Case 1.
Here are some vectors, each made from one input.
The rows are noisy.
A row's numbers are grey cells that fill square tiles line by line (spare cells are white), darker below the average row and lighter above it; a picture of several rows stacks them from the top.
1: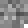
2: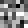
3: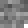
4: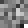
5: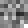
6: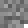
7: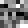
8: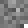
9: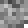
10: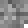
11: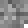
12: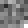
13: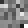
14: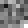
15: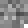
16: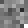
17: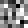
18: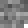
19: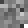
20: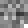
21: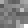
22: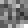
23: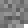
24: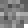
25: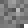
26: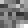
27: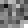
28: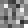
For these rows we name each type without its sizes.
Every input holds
a point on a line.
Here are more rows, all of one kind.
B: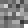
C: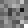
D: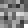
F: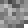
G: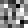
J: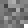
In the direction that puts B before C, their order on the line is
F, G, B, D, J, C.
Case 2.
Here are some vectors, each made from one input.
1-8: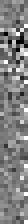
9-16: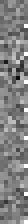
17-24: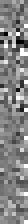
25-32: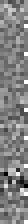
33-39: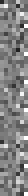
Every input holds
a point on a 7-point line.
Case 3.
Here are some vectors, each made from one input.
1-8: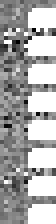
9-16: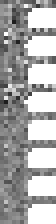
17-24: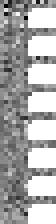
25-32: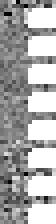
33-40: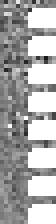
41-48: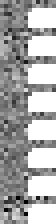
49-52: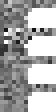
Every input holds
one of 9 labels.
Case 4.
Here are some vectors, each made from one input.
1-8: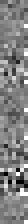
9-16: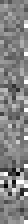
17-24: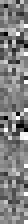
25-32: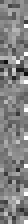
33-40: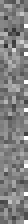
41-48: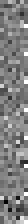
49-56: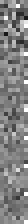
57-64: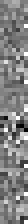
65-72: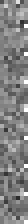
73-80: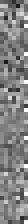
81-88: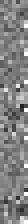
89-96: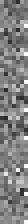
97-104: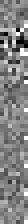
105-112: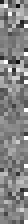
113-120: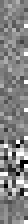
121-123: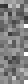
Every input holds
a point on each of two 13-point lines.
